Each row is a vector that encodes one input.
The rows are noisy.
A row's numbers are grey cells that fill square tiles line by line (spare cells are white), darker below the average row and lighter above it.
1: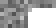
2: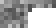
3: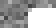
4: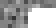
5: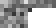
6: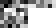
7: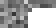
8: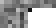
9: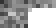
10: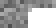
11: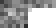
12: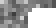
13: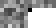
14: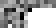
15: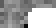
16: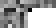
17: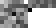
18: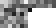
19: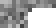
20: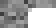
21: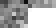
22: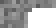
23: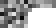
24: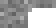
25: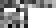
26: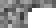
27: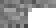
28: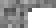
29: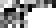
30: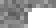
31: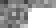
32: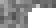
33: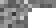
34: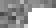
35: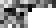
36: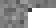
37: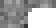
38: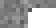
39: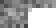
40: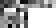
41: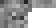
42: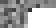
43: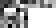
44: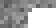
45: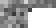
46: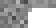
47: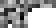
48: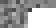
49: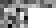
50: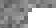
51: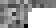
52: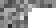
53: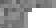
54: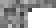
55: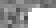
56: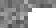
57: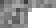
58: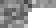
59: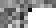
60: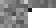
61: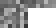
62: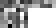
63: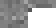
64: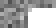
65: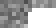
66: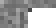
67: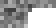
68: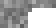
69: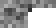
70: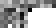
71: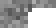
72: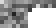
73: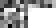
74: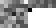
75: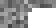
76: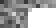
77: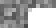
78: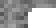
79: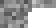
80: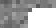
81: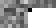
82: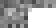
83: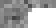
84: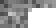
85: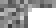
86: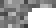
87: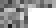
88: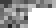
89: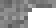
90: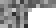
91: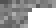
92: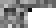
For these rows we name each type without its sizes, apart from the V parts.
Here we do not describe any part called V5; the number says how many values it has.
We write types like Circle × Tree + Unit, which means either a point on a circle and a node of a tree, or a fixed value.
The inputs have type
(Bool × Bool × Bool + V5) × (Circle + Unit).
